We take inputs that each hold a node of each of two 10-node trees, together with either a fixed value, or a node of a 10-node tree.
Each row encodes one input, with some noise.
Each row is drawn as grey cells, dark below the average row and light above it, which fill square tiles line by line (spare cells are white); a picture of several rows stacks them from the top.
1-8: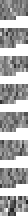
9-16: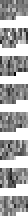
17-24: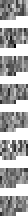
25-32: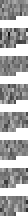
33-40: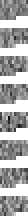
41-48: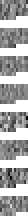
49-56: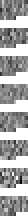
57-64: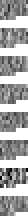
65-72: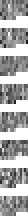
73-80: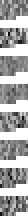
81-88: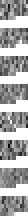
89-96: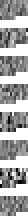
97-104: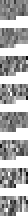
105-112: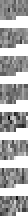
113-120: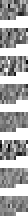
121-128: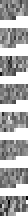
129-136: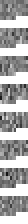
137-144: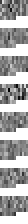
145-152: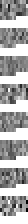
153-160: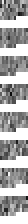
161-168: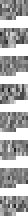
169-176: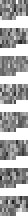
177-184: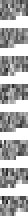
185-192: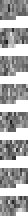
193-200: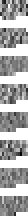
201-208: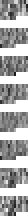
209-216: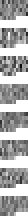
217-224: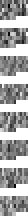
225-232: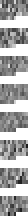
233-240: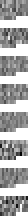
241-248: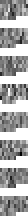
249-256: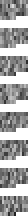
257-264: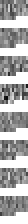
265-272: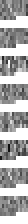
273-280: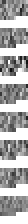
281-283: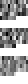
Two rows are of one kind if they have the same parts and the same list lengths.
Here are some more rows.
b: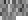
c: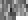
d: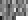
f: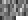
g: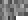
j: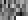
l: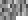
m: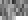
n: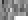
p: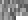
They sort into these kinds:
b, c, g, j, m, p
d, f, l, n

